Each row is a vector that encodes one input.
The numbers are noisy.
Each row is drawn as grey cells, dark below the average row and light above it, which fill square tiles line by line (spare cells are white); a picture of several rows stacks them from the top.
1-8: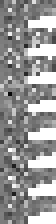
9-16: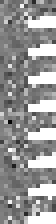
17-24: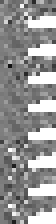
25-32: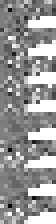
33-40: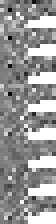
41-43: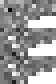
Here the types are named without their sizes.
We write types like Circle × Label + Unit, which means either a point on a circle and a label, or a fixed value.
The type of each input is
Tree.
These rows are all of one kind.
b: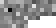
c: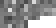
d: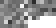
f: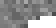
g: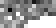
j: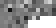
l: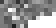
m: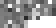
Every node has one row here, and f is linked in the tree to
b, c, d and j.
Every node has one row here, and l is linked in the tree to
c.
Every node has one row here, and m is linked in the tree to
j.
